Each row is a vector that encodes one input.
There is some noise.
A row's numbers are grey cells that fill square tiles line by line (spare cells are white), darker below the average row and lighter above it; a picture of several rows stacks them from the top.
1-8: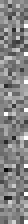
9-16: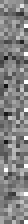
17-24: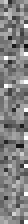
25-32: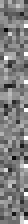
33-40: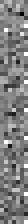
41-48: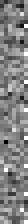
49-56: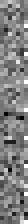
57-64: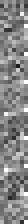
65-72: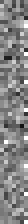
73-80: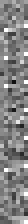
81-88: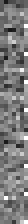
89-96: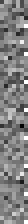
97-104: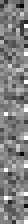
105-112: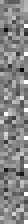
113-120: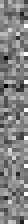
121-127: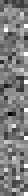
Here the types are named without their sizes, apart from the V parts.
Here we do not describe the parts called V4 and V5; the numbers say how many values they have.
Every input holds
a value of V4, together with either a point on a line and a true/false value, or a value of V5.
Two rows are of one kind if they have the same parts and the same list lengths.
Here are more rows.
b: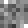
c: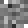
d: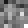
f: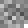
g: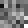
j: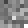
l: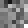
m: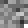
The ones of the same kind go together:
b, c, f
d, g, j, l, m

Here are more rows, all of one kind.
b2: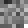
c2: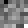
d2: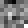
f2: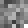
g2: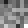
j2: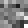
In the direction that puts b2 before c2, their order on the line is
d2, f2, b2, j2, c2, g2.
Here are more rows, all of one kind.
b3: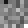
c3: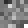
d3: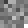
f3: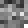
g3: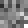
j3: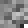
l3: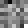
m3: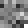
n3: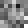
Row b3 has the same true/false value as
d3 and f3.
